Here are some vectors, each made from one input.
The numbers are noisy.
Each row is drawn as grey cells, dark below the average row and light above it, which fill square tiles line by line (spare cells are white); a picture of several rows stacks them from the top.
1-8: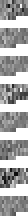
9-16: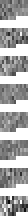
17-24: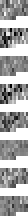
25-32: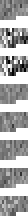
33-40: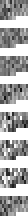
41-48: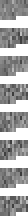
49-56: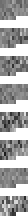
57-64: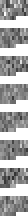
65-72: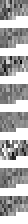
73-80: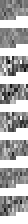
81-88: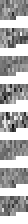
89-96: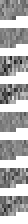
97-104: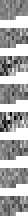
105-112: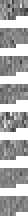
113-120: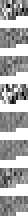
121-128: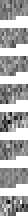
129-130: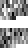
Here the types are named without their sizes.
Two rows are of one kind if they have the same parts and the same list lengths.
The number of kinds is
2.
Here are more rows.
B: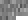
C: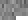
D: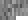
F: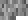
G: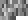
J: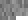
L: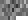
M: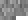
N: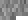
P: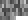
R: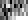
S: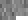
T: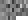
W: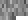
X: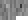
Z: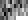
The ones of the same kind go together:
B, C, D, F, G, J, M, N, R, S, W, X, Z
L, P, T

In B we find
a node of each of three trees.
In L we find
a point on a line.
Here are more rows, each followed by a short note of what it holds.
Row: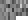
a point on a line
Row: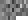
a point on a line
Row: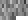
a node of each of three trees
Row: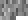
a node of each of three trees
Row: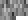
a node of each of three trees
